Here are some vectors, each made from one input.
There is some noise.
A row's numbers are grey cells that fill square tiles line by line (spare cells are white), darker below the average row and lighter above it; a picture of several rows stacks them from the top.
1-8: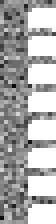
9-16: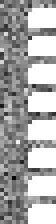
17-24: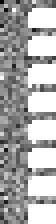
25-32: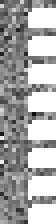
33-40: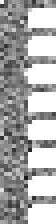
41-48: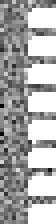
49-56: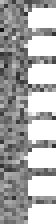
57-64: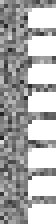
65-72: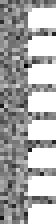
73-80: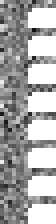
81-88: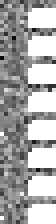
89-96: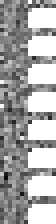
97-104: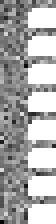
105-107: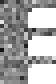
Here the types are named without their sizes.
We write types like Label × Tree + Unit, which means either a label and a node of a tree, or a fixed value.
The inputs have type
Bool × Bool × Bool × Bool × (Line + Tree).
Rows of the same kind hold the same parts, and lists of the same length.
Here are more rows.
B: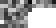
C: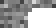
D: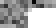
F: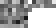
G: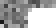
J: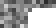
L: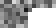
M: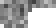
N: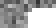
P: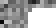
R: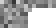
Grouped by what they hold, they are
B, C, F, L
D, G, J, M, N, P, R

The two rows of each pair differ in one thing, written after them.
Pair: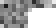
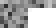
the place on the line
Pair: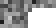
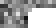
the place on the line
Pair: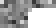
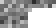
one of the four true/false values
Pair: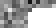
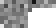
one of the four true/false values
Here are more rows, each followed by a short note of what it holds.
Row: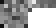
a node of a tree and four true/false values
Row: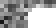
a node of a tree and four true/false values
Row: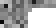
a point on a line and four true/false values
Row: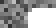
a node of a tree and four true/false values
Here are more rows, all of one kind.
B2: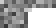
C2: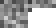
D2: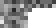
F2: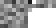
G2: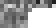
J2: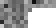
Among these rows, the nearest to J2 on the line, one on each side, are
C2 and G2.
